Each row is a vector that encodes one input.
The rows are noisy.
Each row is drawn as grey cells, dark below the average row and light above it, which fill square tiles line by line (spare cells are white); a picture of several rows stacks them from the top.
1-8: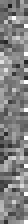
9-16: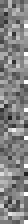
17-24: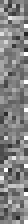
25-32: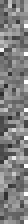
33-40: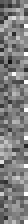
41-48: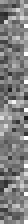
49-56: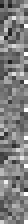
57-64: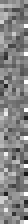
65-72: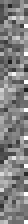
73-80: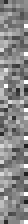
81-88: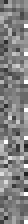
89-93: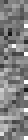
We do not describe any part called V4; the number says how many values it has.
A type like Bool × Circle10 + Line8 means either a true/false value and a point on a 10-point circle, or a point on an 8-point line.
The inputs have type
Line5 × (Tree9 + V4).
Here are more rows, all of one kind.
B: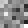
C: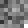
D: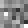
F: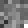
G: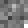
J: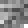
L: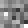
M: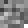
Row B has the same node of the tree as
D and L.
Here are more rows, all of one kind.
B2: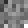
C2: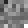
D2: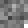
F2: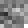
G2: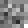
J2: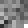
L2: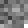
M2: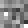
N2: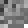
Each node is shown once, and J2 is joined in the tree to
B2.
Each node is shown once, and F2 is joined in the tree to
L2.
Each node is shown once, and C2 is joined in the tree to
B2, G2 and N2.
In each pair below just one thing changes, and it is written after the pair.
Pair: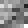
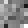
the node of the tree
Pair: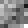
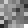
the node of the tree
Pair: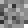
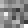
the place on the 5-point line
